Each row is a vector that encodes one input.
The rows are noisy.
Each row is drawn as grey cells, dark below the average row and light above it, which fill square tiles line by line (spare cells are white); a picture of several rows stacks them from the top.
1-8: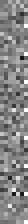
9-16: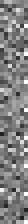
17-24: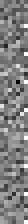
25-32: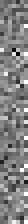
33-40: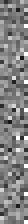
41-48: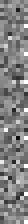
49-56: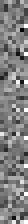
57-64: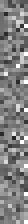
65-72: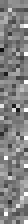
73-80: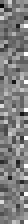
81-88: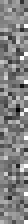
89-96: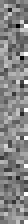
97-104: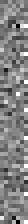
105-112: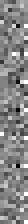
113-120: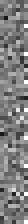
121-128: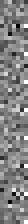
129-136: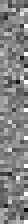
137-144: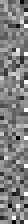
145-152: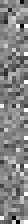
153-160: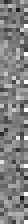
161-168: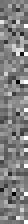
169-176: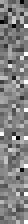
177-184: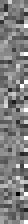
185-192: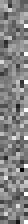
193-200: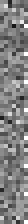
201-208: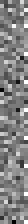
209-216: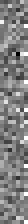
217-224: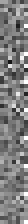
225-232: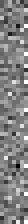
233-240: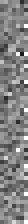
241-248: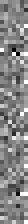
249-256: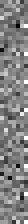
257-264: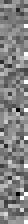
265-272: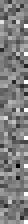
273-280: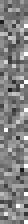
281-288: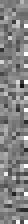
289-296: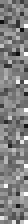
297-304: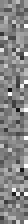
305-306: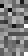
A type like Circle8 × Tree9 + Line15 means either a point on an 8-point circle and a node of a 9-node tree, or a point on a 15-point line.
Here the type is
Circle8 × Circle8 × Tree16.
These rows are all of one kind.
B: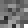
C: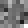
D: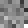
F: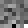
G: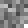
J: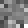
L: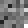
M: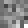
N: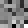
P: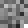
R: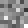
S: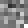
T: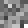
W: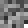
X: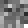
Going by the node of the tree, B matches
F, N, W and X.
